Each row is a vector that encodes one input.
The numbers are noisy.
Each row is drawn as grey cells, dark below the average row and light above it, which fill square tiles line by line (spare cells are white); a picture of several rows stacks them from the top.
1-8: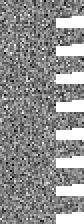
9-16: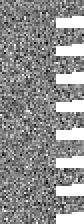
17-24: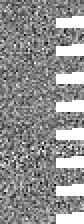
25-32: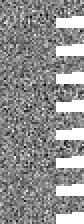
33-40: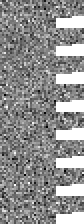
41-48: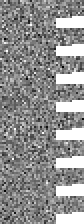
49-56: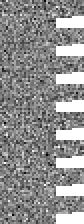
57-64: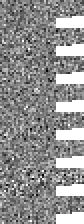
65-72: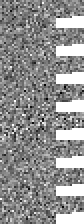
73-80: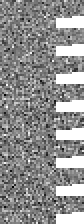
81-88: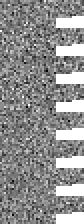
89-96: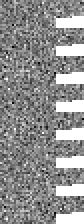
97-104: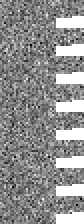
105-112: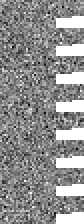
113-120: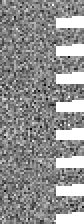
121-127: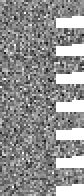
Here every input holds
either a point on a 10-point circle, or a fixed value, or a node of each of two 11-node trees.
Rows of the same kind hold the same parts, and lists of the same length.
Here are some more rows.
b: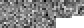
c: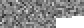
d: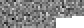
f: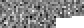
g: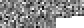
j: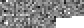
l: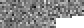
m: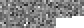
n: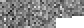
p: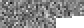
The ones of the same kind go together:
b, f, j
c, d, l, m, n, p
g

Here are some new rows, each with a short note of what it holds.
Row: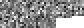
a fixed value
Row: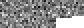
a point on a 10-point circle
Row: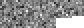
a node of each of two 11-node trees
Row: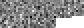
a point on a 10-point circle
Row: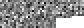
a fixed value
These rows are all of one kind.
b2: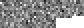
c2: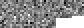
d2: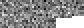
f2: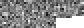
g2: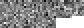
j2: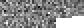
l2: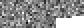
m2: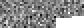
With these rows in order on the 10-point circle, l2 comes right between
b2 and f2.
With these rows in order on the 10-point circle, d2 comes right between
b2 and j2.
